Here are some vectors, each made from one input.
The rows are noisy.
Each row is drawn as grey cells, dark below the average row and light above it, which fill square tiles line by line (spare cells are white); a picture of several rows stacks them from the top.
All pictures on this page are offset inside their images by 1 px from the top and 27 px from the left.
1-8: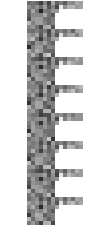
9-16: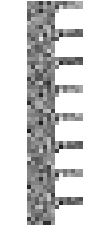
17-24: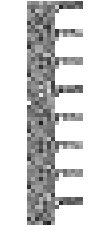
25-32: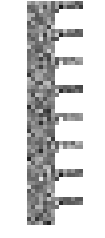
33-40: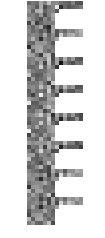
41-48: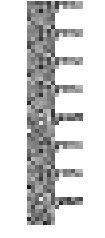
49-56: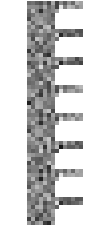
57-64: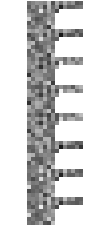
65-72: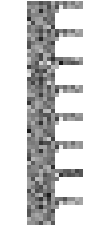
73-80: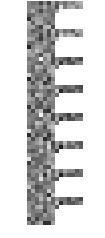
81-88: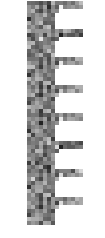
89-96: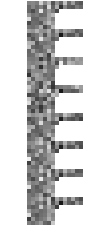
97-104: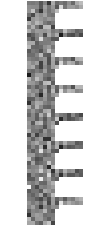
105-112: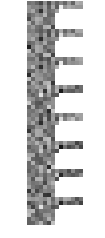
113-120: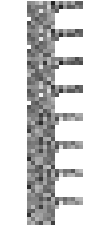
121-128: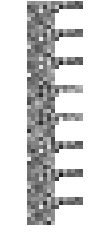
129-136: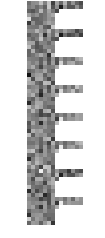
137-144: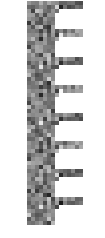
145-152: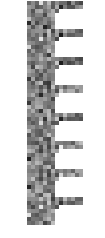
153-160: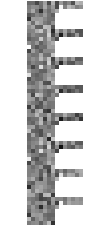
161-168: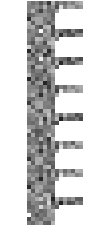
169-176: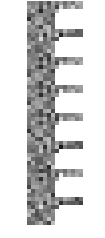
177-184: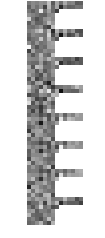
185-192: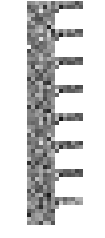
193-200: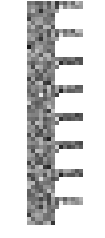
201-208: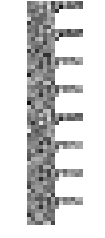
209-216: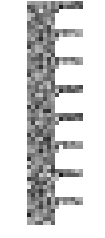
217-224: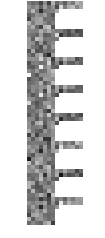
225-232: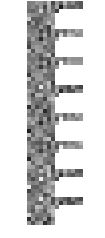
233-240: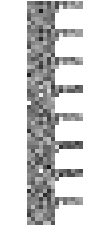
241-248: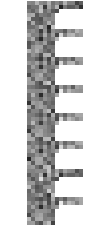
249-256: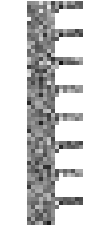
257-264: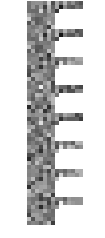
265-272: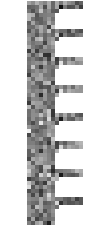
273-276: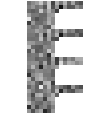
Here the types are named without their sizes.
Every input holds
either a node of each of three trees, or a list of points on a line.
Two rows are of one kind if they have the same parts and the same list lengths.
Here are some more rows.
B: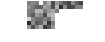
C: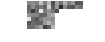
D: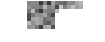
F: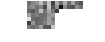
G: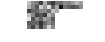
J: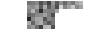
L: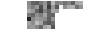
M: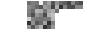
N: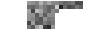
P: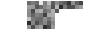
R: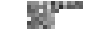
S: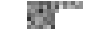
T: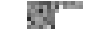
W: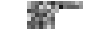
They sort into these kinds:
B, M, N, P
C, F, R
D, J, L, S, T
G, W

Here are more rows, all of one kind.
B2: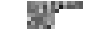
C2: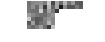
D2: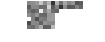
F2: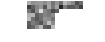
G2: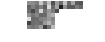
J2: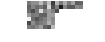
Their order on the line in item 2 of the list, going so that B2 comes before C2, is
B2, C2, J2, D2, F2, G2.
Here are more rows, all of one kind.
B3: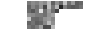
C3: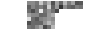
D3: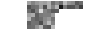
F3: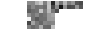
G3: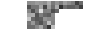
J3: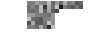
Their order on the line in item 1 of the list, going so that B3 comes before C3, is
D3, G3, J3, B3, C3, F3.
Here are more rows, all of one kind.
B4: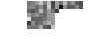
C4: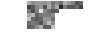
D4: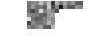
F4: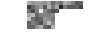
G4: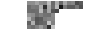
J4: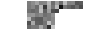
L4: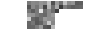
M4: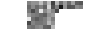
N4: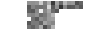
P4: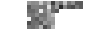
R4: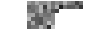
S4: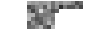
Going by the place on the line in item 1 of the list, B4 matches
D4 and M4.
